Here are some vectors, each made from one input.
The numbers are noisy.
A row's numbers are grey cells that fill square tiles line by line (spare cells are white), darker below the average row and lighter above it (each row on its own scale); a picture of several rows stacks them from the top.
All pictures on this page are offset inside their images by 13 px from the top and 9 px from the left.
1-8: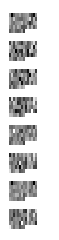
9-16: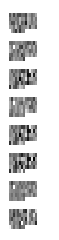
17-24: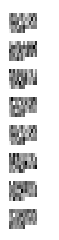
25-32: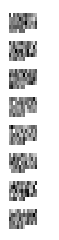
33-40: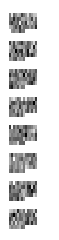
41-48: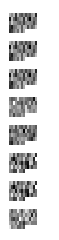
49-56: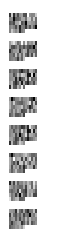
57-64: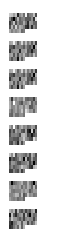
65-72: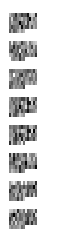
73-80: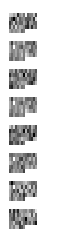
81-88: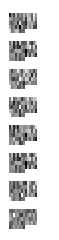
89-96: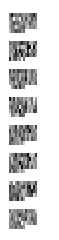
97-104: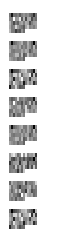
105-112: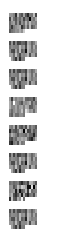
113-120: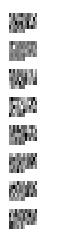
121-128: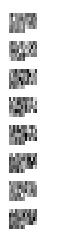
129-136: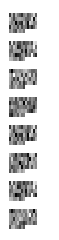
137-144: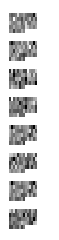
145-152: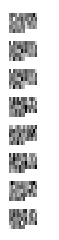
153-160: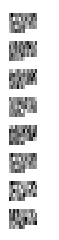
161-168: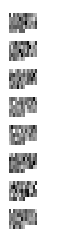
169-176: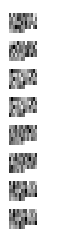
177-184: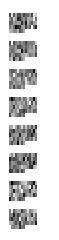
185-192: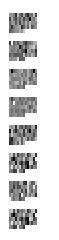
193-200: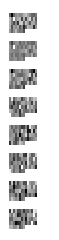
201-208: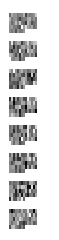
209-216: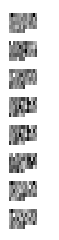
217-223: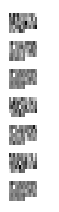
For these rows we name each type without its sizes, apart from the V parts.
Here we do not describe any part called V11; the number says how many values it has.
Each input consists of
either a point on a circle, or a true/false value and a value of V11.
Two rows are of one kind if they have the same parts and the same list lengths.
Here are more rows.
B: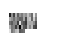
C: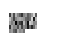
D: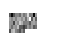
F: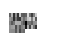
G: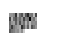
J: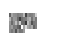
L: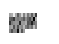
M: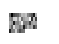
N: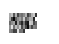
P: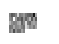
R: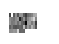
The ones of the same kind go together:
B, D, F, J, M, P, R
C, G, L, N

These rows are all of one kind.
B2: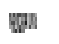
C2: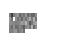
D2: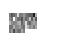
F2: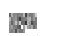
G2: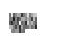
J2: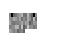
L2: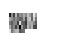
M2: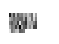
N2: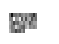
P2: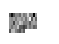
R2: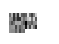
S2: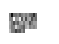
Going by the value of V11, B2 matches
N2 and S2.
